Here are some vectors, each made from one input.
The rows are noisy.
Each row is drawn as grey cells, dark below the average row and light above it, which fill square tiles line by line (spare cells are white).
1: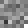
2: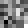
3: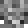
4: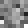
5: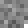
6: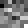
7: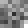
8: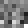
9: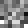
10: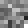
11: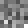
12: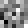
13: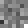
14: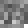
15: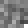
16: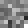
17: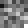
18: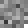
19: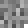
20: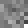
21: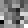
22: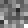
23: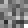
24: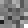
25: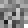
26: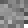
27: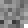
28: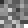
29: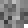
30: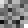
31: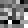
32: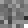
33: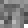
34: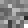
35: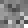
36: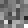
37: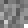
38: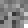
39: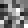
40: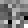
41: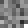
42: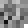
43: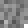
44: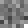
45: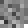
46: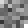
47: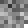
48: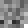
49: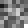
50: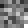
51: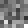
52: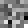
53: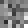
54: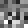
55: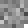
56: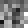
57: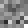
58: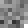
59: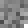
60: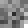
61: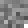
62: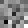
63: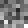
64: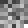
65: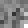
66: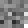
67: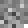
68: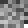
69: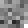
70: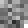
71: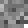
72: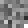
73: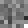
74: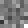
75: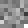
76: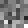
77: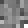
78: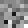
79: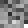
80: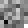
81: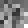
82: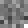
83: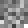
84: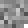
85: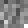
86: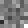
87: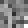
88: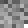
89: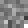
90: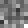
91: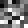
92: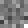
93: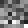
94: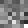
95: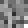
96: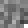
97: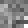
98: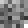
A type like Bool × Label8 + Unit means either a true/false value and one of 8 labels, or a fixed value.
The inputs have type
List2(Line7).
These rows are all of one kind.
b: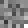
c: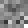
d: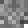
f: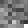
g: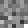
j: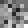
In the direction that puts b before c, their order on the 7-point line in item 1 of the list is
j, g, b, d, c, f.
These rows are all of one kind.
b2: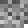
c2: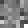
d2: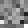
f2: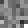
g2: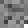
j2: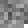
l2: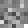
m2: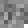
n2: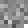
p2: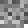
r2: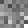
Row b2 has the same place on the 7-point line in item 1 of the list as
p2 and r2.
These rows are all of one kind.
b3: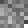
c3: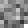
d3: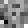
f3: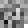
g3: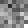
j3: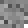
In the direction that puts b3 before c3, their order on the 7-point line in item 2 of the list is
f3, g3, j3, d3, b3, c3.
